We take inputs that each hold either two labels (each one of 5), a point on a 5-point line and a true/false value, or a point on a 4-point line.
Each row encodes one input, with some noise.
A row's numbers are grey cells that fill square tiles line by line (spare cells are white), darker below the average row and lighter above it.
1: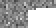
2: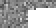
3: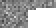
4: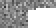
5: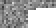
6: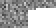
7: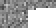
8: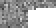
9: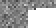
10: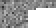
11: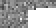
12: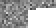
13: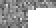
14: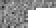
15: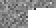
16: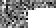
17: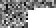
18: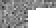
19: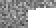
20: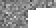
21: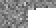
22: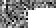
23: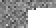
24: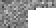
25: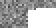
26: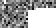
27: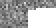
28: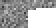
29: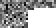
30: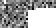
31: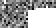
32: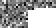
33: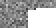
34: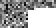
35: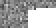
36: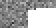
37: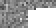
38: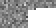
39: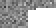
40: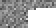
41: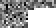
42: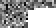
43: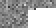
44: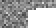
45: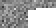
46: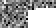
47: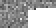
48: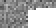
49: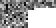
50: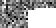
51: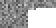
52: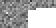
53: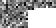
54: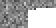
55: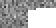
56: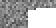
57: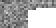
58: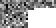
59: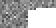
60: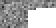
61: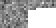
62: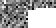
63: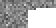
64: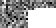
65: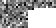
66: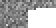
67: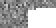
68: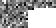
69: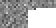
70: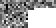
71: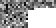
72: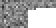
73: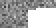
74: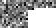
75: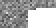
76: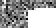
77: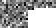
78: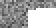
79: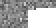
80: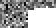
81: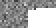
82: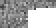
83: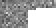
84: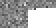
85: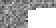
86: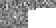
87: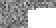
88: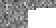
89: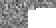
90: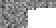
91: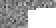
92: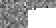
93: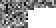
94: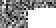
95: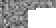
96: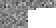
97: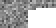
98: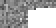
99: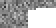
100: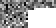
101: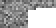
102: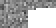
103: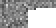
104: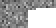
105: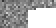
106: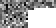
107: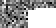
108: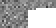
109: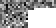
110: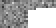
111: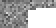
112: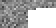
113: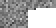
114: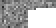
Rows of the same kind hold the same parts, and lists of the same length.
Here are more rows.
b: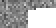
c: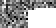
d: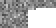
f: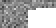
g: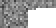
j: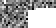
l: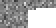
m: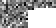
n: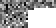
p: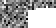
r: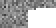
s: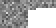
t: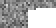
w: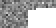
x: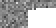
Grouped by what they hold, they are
b, d, f, g, l, r, s, t, w, x
c, j, m, n, p

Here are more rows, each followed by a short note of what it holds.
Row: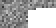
two labels (each one of 5), a point on a 5-point line and a true/false value
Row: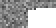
two labels (each one of 5), a point on a 5-point line and a true/false value
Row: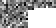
a point on a 4-point line
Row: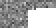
two labels (each one of 5), a point on a 5-point line and a true/false value
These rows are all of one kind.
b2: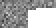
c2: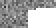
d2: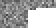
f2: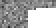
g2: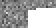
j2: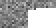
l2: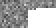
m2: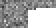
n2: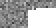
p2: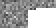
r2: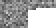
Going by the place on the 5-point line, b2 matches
f2, g2, l2 and m2.
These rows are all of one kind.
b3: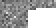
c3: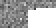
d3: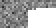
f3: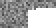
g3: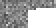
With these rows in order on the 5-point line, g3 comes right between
c3 and d3.
